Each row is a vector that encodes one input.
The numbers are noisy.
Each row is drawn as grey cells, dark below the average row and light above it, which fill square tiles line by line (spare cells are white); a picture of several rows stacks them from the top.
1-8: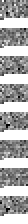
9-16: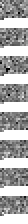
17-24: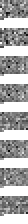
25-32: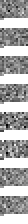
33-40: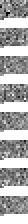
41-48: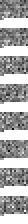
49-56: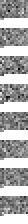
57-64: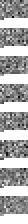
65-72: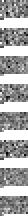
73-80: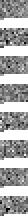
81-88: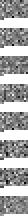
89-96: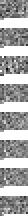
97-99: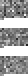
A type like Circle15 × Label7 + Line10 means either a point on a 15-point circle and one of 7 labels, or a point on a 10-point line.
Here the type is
Line9 + Line10.
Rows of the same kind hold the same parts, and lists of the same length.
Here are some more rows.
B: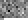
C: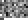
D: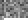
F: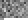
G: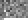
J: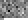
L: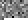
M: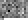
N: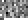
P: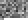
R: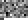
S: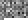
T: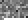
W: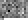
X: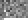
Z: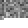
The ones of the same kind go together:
B, D, F, G, J, M, P, T, W, X, Z
C, L, N, R, S

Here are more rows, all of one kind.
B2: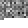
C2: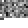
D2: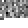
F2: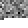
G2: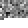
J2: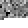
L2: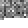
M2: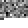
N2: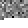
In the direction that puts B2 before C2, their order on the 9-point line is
L2, B2, N2, F2, G2, J2, M2, C2, D2.
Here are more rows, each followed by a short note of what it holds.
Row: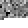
a point on a 9-point line
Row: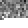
a point on a 10-point line
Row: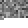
a point on a 10-point line
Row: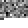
a point on a 9-point line
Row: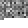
a point on a 9-point line
